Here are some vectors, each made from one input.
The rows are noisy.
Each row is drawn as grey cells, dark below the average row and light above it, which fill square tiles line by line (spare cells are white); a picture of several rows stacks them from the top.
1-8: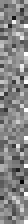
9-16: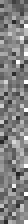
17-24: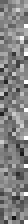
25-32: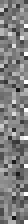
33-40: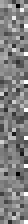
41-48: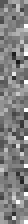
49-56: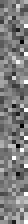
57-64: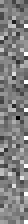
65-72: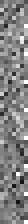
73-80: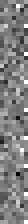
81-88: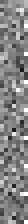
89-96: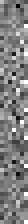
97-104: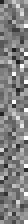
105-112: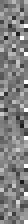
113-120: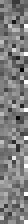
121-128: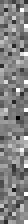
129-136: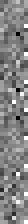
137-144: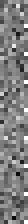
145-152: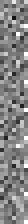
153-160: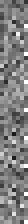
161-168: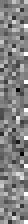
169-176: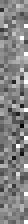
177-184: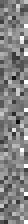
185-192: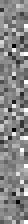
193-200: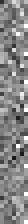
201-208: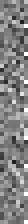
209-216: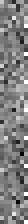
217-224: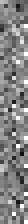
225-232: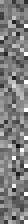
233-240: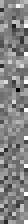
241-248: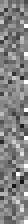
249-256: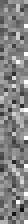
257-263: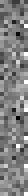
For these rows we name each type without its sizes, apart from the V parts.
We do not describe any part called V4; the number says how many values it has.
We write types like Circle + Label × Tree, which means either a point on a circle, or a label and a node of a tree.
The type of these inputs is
Bool × List(V4) × Tree.
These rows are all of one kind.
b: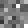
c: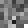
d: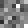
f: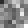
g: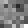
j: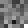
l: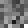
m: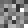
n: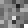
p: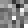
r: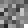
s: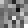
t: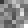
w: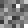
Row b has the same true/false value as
d, f, t and w.
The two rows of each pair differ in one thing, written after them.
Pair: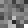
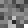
the value of V4 in item 2 of the list
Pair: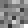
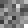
the node of the tree
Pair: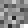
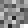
the value of V4 in item 1 of the list
